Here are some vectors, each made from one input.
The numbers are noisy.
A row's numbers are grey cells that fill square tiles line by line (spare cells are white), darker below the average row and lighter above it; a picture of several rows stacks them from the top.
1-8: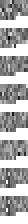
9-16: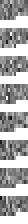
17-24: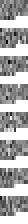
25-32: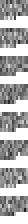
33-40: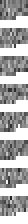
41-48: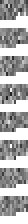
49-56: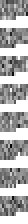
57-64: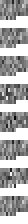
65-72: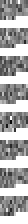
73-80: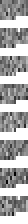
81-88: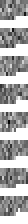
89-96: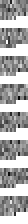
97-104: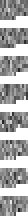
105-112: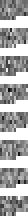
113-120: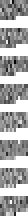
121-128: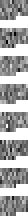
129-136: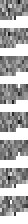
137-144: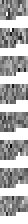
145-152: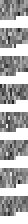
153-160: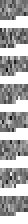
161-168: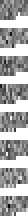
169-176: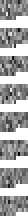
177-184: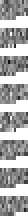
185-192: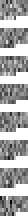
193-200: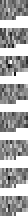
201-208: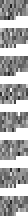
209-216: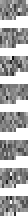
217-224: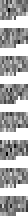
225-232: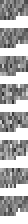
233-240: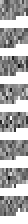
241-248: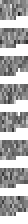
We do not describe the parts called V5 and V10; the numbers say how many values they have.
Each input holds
a value of V10, together with either a point on a 4-point line, or a point on a 7-point line and a value of V5.
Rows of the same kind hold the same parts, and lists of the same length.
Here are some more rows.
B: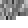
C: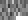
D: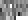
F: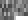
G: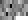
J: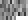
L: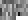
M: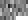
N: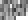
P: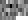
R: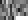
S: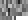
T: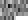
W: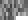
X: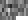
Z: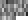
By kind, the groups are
B, D, J, L, N, S, Z
C, F, G, M, P, R, T, W, X

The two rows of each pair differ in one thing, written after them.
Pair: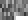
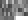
the value of V5
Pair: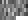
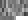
the value of V5
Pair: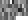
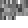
the value of V10
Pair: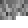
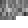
the value of V10
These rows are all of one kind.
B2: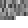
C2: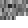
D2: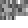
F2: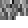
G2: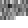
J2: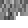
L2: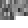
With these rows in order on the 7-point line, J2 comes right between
B2 and D2.
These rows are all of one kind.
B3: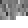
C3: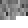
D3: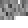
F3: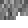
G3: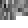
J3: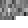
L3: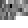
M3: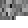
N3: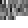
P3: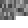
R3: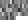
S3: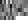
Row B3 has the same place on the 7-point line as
G3 and N3.
